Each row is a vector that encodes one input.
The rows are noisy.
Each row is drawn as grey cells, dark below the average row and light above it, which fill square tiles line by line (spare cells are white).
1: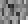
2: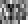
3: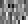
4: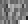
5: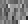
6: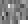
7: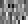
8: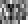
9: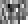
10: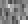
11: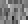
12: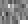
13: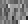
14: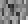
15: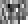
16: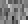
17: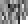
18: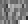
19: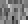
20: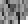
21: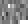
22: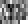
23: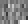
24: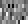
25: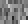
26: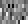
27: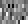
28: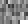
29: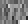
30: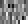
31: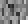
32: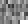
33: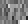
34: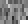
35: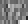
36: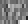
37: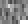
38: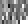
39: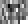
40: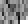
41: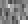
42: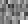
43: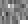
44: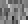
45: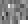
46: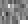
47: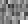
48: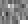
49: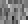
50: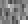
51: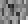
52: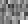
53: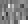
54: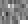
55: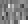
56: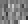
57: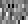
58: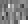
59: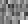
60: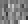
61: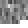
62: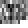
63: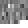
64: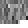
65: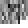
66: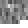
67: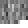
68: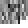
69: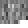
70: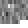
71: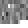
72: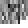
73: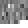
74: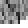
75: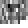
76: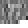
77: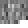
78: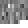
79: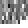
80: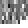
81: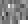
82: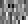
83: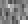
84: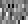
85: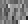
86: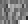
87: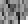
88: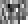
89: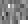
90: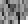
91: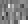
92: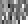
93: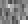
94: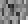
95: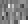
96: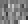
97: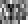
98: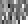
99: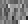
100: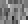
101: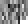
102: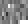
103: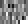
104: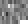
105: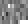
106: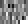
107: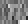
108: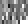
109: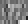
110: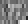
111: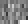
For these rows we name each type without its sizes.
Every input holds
either a point on a circle, or a node of a tree.
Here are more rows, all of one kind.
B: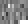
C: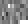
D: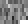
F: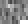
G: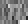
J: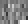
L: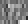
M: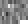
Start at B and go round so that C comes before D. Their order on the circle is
B, C, M, F, D, G, L, J.
